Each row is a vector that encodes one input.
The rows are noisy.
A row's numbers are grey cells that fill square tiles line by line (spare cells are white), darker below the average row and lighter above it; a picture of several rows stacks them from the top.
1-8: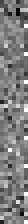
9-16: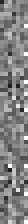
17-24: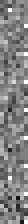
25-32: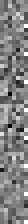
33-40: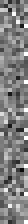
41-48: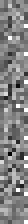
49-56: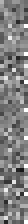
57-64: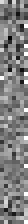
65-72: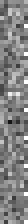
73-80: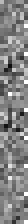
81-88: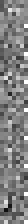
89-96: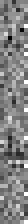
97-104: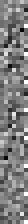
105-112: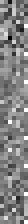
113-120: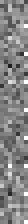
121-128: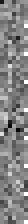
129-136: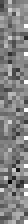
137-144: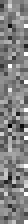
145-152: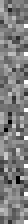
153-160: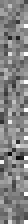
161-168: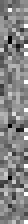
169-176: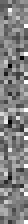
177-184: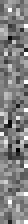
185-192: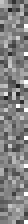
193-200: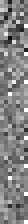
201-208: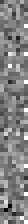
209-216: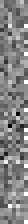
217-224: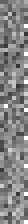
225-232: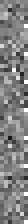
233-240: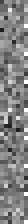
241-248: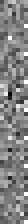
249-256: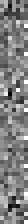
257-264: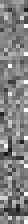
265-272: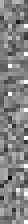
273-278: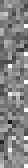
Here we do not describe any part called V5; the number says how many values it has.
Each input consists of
either a node of a 15-node tree and a value of V5, or five true/false values.
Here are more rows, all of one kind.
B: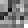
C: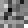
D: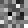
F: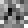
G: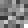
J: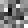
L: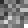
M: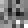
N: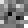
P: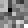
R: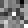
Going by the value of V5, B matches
G and L.
